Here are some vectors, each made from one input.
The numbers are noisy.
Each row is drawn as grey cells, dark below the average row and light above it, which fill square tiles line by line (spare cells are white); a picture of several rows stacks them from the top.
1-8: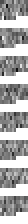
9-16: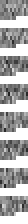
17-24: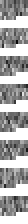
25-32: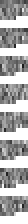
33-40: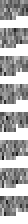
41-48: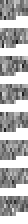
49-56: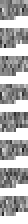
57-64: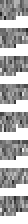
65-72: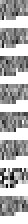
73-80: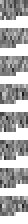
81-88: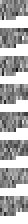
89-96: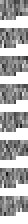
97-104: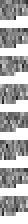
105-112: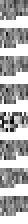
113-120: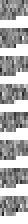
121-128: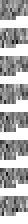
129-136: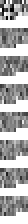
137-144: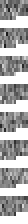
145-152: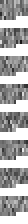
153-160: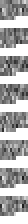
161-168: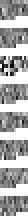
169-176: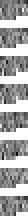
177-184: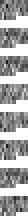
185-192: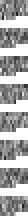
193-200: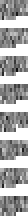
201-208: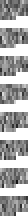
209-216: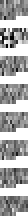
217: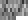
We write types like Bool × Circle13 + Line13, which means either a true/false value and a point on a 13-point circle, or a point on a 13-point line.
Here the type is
Bool × Bool × Bool + Unit.
